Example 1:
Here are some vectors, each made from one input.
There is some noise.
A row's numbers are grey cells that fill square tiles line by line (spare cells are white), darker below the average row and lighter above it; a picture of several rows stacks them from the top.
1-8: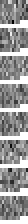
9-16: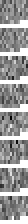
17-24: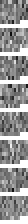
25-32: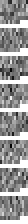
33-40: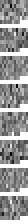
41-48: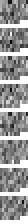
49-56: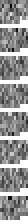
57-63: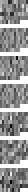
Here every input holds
a point on a 5-point line and a true/false value.
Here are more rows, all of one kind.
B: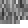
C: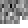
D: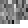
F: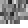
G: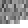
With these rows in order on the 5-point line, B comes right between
F and G.
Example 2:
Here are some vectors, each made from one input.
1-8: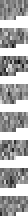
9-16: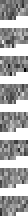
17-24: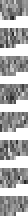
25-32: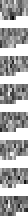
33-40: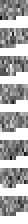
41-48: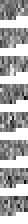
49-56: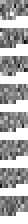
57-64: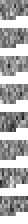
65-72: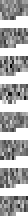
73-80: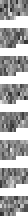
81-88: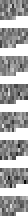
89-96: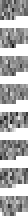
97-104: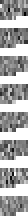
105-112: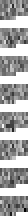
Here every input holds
either a point on a 7-point line, or a point on an 8-point line.
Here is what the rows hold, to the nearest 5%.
About 50% of them hold a point on a 7-point line. The rest hold a point on an 8-point line.
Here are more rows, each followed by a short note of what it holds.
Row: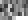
a point on a 7-point line
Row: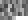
a point on a 7-point line
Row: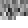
a point on a 7-point line
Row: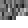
a point on a 7-point line
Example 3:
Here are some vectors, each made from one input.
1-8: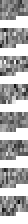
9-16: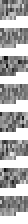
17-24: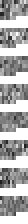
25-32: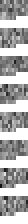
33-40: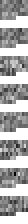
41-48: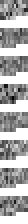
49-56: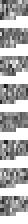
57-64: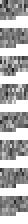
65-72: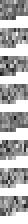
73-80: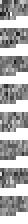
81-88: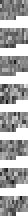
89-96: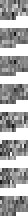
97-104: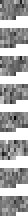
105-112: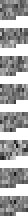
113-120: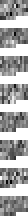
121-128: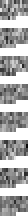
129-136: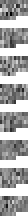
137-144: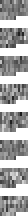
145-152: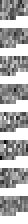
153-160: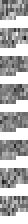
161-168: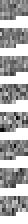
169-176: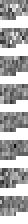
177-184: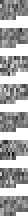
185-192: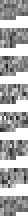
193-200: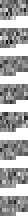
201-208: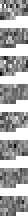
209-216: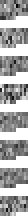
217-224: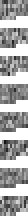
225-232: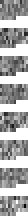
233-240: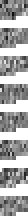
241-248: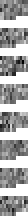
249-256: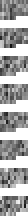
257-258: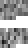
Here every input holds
either a point on a 16-point circle, or a point on a 19-point circle.
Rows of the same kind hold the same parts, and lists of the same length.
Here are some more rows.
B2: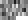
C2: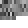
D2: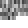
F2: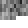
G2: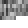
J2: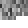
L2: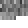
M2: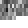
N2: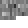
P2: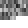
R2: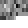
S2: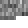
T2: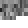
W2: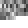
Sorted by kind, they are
B2, C2, D2, G2, J2, M2, P2, R2, W2
F2, L2, N2, S2, T2

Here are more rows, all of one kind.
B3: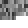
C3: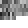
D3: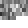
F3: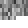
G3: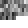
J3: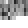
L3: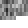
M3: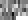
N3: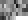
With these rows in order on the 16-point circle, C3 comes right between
B3 and G3.
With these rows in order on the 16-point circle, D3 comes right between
G3 and M3.
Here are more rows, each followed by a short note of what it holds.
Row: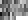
a point on a 16-point circle
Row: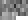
a point on a 19-point circle
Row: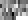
a point on a 16-point circle
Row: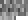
a point on a 19-point circle
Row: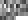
a point on a 16-point circle
